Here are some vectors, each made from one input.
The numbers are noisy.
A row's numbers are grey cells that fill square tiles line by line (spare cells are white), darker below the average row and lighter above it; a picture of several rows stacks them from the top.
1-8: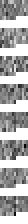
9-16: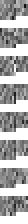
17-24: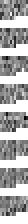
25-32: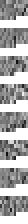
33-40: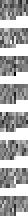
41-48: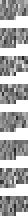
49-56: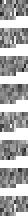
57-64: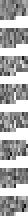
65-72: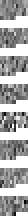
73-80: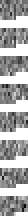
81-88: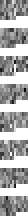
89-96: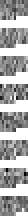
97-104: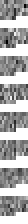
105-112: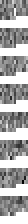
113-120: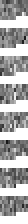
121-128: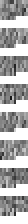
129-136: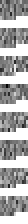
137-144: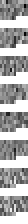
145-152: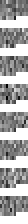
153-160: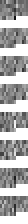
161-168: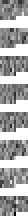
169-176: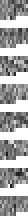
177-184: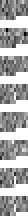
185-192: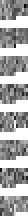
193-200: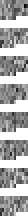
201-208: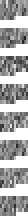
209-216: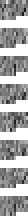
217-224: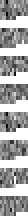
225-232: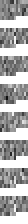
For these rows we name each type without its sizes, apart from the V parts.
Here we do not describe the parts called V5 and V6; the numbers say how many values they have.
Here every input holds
a value of V6, together with either a point on a line, or a true/false value and a value of V5.
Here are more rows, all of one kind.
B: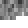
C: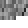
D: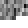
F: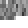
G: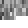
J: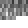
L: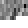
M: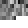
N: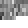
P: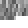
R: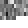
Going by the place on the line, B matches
D, L, N and R.
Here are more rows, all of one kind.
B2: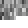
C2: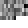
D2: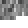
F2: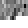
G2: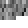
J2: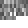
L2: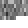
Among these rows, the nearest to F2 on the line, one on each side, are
D2 and L2.
